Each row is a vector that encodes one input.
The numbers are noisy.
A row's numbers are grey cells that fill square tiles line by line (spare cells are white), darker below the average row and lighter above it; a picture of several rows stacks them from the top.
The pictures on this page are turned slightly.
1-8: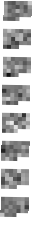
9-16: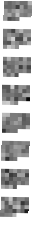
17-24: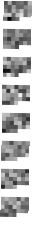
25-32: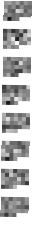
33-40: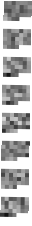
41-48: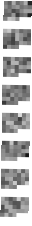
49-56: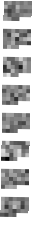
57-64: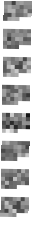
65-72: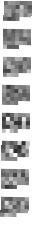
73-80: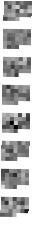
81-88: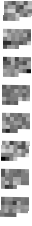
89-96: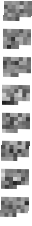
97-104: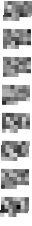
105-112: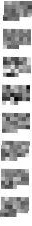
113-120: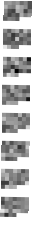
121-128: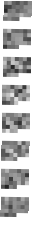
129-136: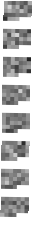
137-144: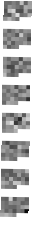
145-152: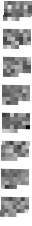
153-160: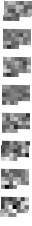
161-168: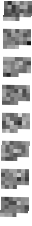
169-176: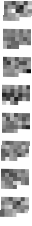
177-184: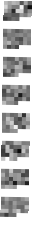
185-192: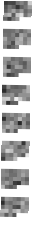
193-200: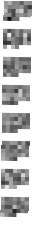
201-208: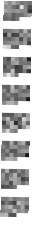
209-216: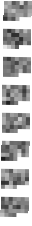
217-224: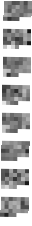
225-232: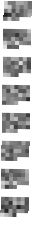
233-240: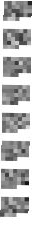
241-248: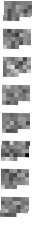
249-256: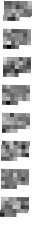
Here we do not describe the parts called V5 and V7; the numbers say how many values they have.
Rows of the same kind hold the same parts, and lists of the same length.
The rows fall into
3 kinds.
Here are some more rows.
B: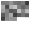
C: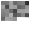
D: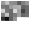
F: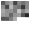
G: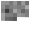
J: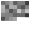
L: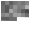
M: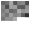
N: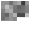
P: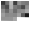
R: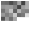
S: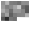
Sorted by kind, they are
B, C, F, J, M, P
D, G, L, S
N, R

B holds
a point on a 6-point line.
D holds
a node of a 9-node tree, a value of V5 and a value of V7.
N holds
one of 8 labels.
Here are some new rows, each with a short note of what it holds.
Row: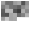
one of 8 labels
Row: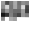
one of 8 labels
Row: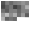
a node of a 9-node tree, a value of V5 and a value of V7
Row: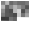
a node of a 9-node tree, a value of V5 and a value of V7
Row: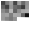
a point on a 6-point line
